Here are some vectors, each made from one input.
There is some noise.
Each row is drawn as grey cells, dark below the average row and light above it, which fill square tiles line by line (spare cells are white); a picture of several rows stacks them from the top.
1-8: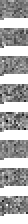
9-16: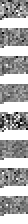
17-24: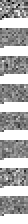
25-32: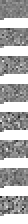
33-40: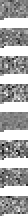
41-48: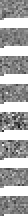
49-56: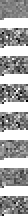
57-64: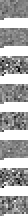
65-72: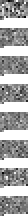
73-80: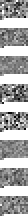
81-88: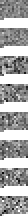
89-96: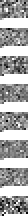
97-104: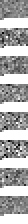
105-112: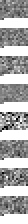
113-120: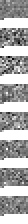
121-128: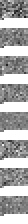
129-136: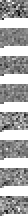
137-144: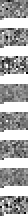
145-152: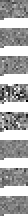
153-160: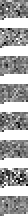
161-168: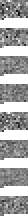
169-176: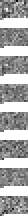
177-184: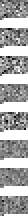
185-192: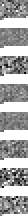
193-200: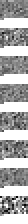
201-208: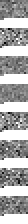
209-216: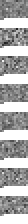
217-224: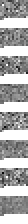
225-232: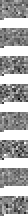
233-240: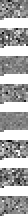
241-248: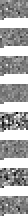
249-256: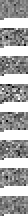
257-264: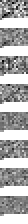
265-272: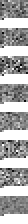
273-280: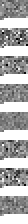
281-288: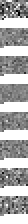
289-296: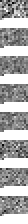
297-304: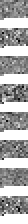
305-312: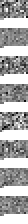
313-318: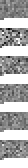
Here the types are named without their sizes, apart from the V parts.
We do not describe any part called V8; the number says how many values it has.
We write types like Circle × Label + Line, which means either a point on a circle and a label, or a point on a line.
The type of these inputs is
Circle + Line × (Line + Tree) + V8.
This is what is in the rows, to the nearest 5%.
About 25% of them hold a point on a circle. About 55% of them hold a point on a line, together with either a point on a line, or a node of a tree. The rest hold a value of V8.
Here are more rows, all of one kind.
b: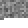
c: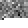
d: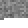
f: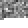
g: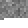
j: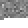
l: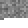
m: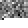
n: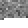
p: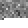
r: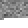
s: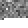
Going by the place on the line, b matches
d and n.
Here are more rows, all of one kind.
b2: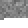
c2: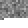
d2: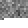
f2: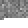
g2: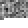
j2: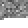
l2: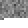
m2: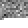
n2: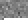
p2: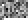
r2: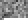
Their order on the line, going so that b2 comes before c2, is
p2, r2, g2, f2, d2, b2, c2, l2, n2, m2, j2.
